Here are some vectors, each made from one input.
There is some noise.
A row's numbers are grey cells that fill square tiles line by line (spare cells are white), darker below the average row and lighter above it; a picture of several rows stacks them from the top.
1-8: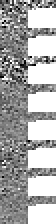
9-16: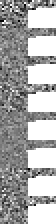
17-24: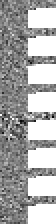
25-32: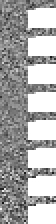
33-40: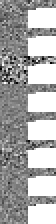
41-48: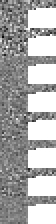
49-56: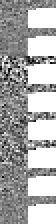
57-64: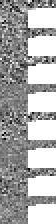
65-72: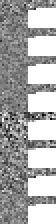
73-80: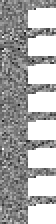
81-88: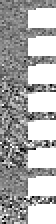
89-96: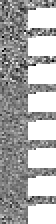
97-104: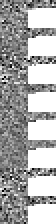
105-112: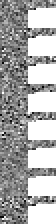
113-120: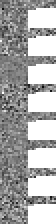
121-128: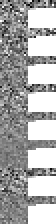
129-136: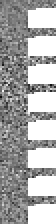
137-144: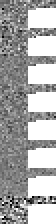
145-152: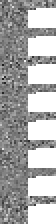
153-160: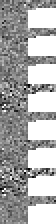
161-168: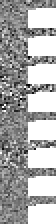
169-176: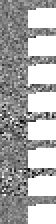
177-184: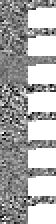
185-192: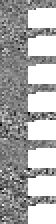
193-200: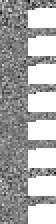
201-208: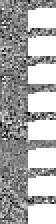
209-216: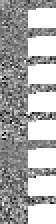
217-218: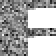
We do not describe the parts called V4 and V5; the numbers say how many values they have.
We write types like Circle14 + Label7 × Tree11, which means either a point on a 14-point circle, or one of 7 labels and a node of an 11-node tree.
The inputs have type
(Bool × Circle6 × Tree9 + List2(V4)) × V5.
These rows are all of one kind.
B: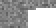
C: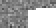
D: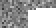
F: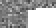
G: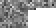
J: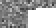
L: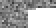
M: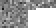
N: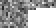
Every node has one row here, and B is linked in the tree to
J.
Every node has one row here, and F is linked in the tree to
L and M.
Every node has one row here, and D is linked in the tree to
G and L.
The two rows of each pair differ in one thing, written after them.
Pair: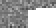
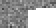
the node of the tree
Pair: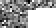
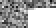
the true/false value
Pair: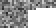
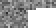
the true/false value
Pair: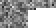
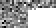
the place on the 6-point circle
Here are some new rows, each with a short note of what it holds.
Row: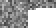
a value of V5, together with the empty list
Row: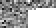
a value of V5, together with a list of two items
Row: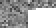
a value of V5, together with a list of one item
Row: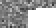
a point on a 6-point circle, a node of a 9-node tree, a true/false value and a value of V5
